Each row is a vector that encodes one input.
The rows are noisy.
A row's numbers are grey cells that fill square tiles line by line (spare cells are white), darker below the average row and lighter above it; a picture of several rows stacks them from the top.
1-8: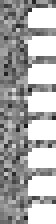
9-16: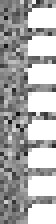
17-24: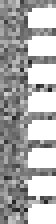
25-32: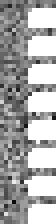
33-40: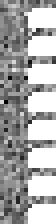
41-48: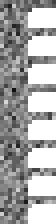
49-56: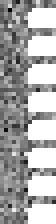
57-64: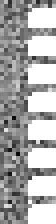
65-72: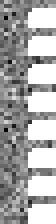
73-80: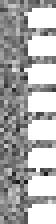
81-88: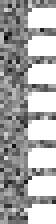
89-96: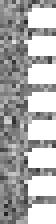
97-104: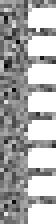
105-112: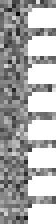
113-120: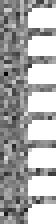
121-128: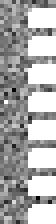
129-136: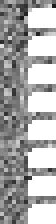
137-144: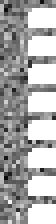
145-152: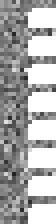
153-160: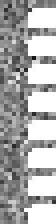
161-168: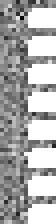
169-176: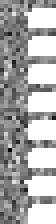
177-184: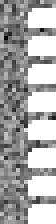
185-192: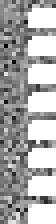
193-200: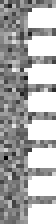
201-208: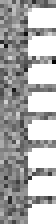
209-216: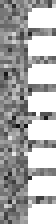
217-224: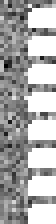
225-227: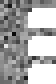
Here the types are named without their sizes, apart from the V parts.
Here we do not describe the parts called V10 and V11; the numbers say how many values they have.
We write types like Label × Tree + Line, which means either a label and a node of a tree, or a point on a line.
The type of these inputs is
Bool × V11 + (Circle + Unit) × V10.
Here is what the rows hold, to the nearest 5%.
About 40% of them hold a true/false value and a value of V11. The rest hold a value of V10, together with either a point on a circle, or a fixed value.
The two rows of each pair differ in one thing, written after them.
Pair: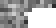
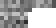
the value of V11
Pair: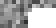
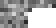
the value of V11
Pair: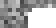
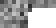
the value of V11
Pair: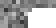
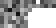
the true/false value
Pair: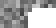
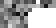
the true/false value
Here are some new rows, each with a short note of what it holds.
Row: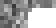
a value of V10
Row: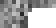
a true/false value and a value of V11
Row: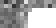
a value of V10
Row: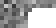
a value of V10
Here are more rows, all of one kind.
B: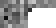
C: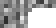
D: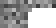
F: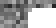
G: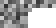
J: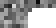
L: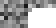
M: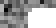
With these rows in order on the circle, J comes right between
G and M.
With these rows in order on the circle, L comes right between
D and F.
